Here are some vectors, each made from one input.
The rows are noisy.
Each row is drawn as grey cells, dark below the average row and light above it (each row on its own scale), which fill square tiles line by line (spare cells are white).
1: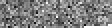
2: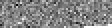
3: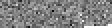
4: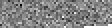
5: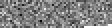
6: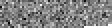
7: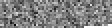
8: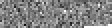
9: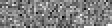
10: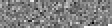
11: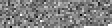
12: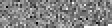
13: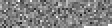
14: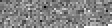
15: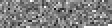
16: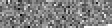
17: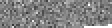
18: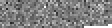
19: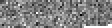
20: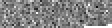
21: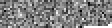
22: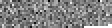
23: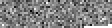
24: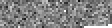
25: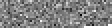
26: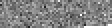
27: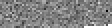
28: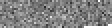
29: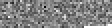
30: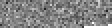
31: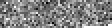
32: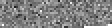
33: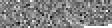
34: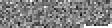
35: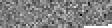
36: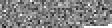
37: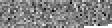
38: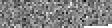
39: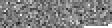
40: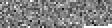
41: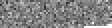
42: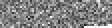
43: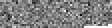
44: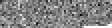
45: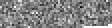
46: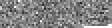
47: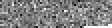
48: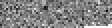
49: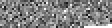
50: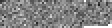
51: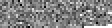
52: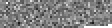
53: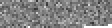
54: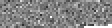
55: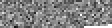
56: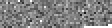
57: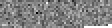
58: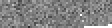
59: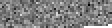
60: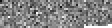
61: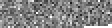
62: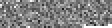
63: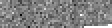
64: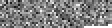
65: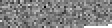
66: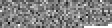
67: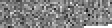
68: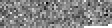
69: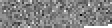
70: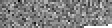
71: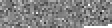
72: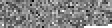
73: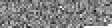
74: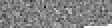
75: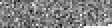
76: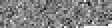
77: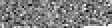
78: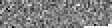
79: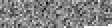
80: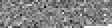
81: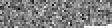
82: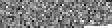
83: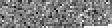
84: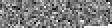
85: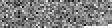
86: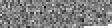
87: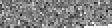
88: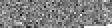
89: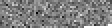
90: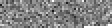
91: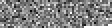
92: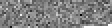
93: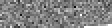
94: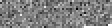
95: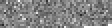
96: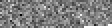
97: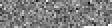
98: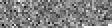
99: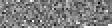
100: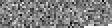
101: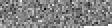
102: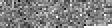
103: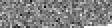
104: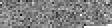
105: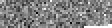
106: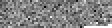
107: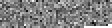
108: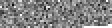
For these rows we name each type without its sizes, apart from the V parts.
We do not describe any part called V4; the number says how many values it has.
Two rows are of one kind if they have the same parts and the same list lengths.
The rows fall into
2 kinds.
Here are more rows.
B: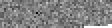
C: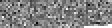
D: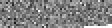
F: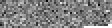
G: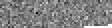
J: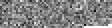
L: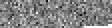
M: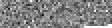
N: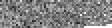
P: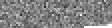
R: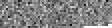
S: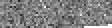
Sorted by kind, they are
B, G, M, R, S
C, D, F, J, L, N, P

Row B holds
a point on each of two lines and a value of V4.
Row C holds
a label, a point on a line and a value of V4.
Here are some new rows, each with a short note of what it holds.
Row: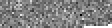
a point on each of two lines and a value of V4
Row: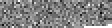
a label, a point on a line and a value of V4
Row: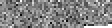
a label, a point on a line and a value of V4
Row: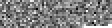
a point on each of two lines and a value of V4
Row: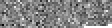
a label, a point on a line and a value of V4
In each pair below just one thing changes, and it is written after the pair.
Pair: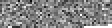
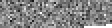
the value of V4
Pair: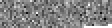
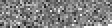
the place on the line
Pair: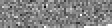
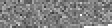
the value of V4
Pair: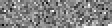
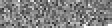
the value of V4
